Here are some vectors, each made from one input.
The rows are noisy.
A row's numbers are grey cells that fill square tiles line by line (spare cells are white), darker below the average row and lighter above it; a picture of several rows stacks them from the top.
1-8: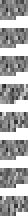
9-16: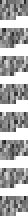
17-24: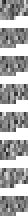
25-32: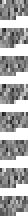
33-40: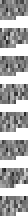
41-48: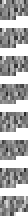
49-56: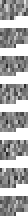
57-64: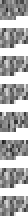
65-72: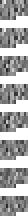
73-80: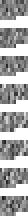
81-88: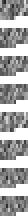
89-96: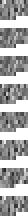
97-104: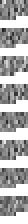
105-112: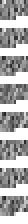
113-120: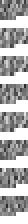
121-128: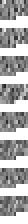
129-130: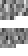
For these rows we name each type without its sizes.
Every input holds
a point on a line.
